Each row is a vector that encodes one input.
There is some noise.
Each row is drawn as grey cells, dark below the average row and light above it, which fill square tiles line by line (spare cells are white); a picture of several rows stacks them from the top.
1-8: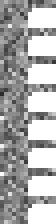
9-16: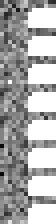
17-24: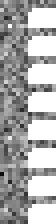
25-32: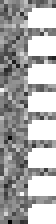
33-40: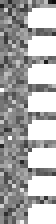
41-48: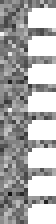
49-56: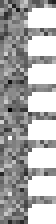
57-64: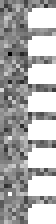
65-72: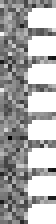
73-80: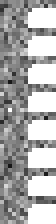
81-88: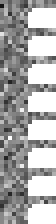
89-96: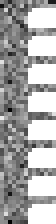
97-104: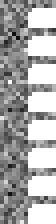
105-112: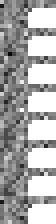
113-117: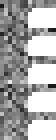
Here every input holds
a true/false value, together with either a point on a 9-point circle, or a fixed value.
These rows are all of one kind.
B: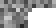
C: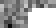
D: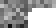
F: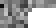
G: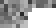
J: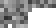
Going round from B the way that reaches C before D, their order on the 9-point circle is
B, G, J, F, C, D.
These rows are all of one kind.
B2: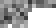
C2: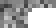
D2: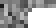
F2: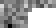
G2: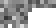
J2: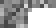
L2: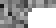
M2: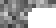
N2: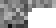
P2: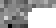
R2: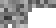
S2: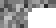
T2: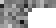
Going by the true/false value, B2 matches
F2, G2, J2 and R2.
